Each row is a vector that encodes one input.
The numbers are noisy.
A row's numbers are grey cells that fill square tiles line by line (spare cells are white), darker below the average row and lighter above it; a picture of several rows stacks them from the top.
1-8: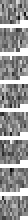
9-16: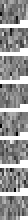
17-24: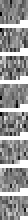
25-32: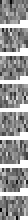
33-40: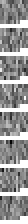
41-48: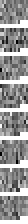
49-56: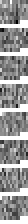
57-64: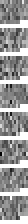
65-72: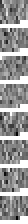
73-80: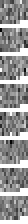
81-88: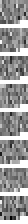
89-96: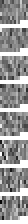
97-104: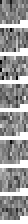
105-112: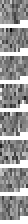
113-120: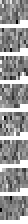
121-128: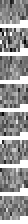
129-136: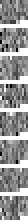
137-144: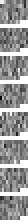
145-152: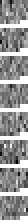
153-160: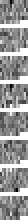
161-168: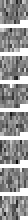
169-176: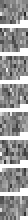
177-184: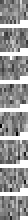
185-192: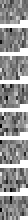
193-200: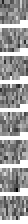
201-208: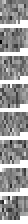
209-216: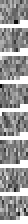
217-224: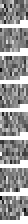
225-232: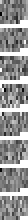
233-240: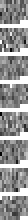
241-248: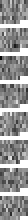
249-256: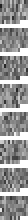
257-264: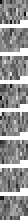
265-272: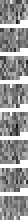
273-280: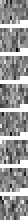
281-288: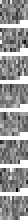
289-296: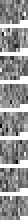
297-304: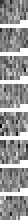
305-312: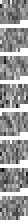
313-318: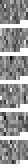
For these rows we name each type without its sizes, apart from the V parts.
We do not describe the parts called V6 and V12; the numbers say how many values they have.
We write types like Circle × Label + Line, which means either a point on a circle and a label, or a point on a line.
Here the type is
(Bool × Bool × Bool + Line × V6) × V12.
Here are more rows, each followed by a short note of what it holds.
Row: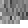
three true/false values and a value of V12
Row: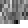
a point on a line, a value of V6 and a value of V12
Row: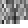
a point on a line, a value of V6 and a value of V12
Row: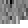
three true/false values and a value of V12
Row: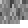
three true/false values and a value of V12
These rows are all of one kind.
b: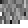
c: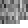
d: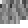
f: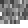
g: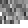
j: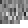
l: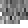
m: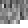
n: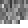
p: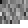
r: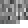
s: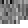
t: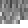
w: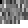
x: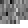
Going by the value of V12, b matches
g, m, p and t.
